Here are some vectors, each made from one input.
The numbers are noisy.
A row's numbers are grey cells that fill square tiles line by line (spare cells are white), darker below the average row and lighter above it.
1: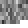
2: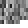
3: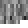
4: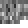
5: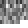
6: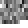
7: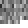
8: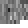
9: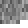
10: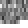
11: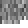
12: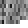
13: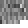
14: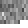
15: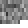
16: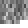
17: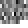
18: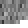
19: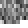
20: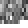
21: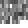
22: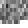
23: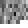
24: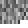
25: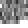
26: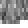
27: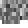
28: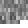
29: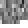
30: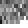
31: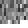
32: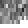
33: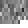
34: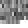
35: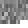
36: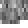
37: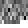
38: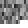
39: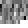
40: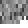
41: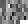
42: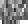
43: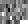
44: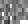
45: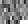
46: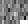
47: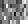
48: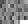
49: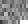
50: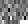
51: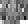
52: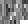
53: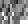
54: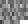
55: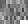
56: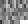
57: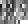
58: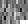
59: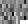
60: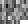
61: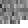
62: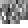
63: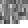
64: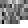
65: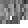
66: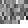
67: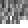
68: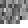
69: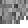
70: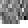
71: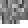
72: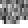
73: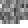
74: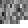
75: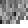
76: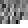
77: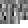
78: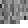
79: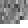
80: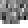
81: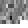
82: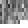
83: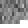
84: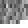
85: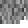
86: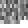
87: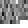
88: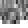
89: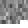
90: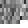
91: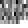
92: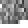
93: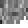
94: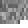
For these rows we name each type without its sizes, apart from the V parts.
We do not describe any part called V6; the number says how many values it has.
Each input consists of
a value of V6, together with either a point on a line, or a node of a tree.
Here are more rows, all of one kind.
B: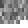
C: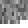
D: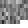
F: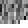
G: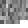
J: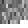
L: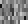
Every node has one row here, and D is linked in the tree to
B.
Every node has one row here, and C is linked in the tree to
F and J.
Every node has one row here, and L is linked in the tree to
G and J.
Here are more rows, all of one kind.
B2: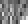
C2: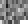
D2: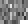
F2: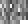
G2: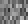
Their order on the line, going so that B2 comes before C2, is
G2, B2, D2, F2, C2.
